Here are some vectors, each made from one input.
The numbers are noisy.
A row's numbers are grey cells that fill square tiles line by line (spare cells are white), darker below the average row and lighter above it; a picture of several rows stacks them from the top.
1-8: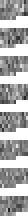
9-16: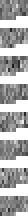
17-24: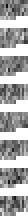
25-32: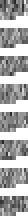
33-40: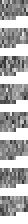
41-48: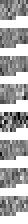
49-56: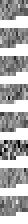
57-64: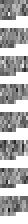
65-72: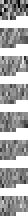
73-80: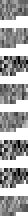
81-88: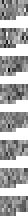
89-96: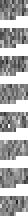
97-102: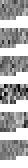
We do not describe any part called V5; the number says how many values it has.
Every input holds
a list of up to three items, each a true/false value and a value of V5.
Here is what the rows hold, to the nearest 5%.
All of them are lists of up to three items, each a true/false value and a value of V5: about 5% are empty, 15% hold one, 15% two and 60% three.
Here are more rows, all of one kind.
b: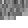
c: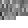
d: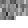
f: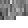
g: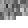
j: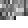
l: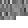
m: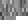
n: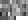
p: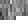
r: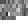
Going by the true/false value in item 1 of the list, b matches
d and g.
